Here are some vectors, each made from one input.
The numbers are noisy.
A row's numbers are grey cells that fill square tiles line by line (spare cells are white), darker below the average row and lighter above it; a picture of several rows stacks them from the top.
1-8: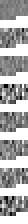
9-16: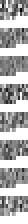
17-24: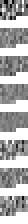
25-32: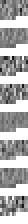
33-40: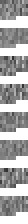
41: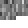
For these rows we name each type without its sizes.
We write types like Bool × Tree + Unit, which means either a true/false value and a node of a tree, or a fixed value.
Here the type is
Label × Line.
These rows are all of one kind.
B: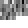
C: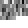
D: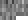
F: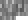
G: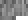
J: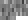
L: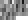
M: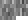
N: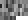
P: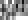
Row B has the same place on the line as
F and L.
